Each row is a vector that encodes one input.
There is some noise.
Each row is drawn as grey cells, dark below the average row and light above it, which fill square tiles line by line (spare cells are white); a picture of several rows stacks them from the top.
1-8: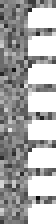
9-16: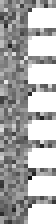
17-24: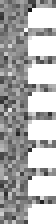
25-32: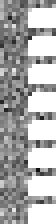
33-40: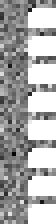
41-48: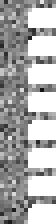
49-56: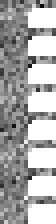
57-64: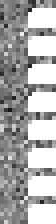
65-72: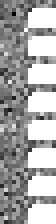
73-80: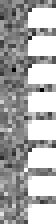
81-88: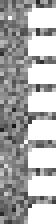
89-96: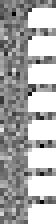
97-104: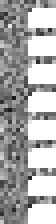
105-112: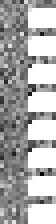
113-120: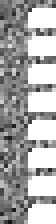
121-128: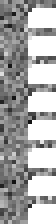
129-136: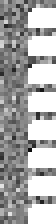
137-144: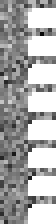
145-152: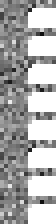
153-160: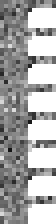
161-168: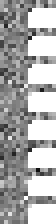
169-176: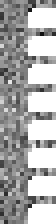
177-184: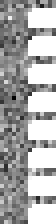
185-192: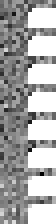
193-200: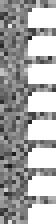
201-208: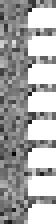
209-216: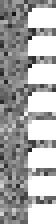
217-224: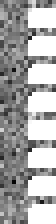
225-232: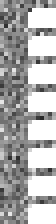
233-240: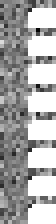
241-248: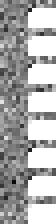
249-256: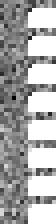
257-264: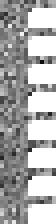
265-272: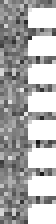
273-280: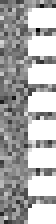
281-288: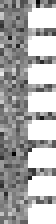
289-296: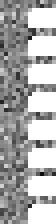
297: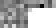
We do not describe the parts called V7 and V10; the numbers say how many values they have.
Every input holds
either a point on a 14-point line, or a true/false value, a value of V7 and a value of V10.
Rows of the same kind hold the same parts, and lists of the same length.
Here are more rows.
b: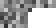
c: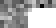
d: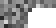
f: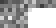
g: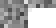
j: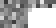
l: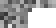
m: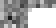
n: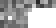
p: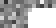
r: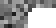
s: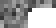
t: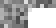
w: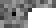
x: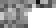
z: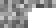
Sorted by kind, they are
b, d, l, r, s, w
c, f, g, j, m, n, p, t, x, z

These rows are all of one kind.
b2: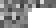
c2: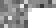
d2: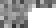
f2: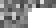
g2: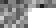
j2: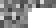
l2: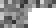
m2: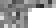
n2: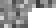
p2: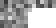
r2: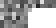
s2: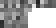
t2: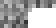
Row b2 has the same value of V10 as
f2, j2, r2 and s2.
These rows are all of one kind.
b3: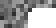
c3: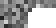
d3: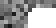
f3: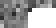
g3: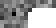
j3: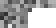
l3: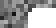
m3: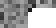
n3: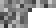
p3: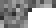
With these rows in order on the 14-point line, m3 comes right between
f3 and n3.
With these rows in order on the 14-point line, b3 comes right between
g3 and l3.
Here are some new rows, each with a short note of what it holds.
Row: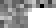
a true/false value, a value of V7 and a value of V10
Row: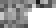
a true/false value, a value of V7 and a value of V10
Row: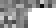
a true/false value, a value of V7 and a value of V10
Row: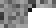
a point on a 14-point line
